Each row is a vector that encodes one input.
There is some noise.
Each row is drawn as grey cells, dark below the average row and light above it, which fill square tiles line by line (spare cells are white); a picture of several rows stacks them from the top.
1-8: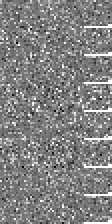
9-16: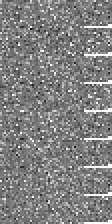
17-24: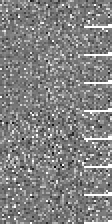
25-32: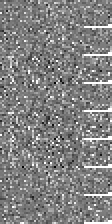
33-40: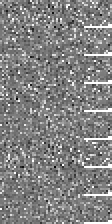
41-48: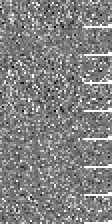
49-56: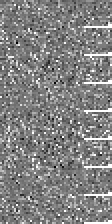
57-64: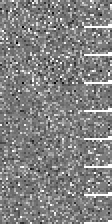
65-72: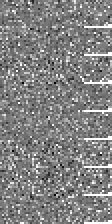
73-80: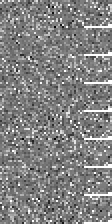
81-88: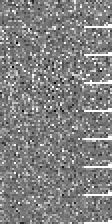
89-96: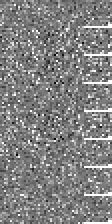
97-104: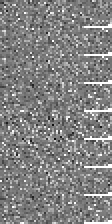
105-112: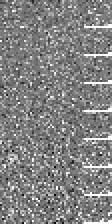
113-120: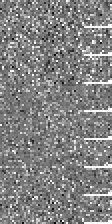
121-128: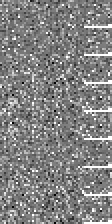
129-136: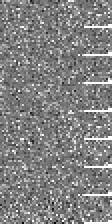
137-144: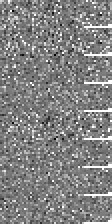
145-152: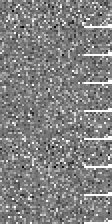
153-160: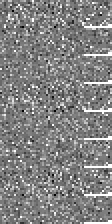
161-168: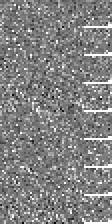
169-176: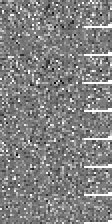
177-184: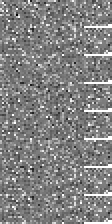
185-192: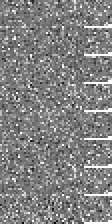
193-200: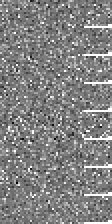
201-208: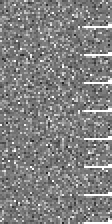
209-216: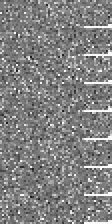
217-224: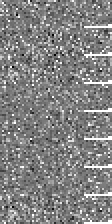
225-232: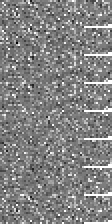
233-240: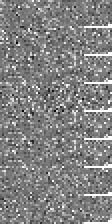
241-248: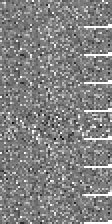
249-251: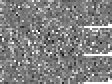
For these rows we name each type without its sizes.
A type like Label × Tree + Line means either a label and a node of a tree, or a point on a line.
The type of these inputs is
Bool × Bool × Bool × Bool + Circle × Circle.
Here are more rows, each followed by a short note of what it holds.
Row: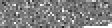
four true/false values
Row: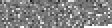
four true/false values
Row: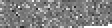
four true/false values
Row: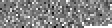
a point on each of two circles
